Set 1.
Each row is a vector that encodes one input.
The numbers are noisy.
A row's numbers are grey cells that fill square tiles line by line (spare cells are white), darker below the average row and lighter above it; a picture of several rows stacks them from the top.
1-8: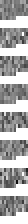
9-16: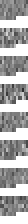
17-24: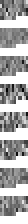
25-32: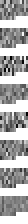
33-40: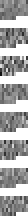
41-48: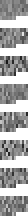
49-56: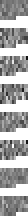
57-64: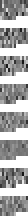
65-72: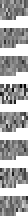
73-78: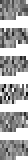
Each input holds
either a point on a 6-point line, or a point on each of two 7-point lines.
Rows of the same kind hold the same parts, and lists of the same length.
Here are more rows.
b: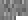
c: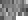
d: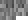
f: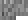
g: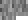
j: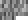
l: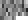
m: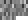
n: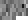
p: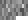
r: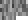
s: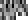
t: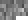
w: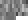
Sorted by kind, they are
b, d, f, j, m, n, s, t, w
c, g, l, p, r

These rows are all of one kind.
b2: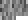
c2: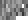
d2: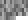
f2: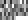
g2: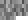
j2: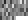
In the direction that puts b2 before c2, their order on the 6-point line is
b2, d2, g2, f2, j2, c2.
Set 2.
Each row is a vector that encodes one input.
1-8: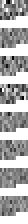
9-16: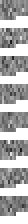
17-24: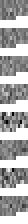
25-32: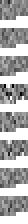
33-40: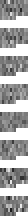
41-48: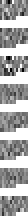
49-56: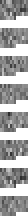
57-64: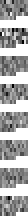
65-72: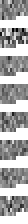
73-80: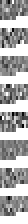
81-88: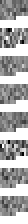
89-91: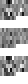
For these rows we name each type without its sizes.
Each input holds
a list of points on a line.
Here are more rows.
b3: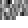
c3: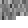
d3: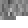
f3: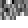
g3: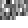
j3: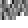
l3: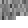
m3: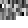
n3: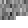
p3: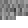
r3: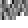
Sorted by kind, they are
b3, g3, p3
c3, d3, f3, j3, l3, n3, r3
m3

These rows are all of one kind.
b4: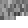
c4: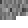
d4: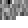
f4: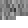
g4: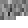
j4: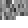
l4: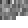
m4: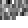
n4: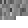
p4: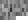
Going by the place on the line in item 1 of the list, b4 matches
g4 and p4.
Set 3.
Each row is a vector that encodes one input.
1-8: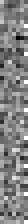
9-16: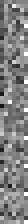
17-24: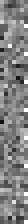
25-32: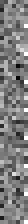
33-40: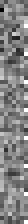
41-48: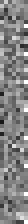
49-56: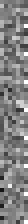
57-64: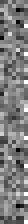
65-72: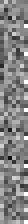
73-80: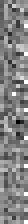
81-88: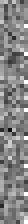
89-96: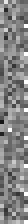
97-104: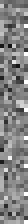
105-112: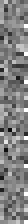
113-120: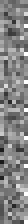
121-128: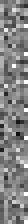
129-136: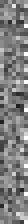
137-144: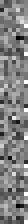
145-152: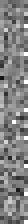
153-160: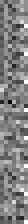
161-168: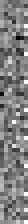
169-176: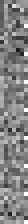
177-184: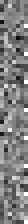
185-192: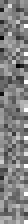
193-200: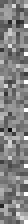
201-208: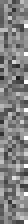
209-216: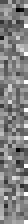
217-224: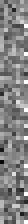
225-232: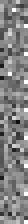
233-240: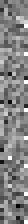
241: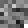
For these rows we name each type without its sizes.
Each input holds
either a point on a circle, or a node of a tree.
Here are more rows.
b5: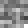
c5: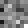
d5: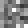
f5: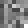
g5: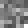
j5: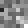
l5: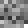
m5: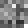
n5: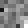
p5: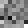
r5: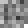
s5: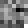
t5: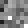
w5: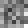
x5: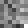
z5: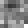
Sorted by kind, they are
b5, d5, g5, l5, p5, r5, w5, z5
c5, f5, j5, m5, n5, s5, t5, x5

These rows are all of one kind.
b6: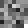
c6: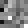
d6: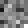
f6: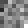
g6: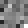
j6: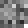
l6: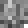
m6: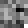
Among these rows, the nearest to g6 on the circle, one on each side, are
d6 and f6.
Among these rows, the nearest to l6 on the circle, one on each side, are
c6 and j6.
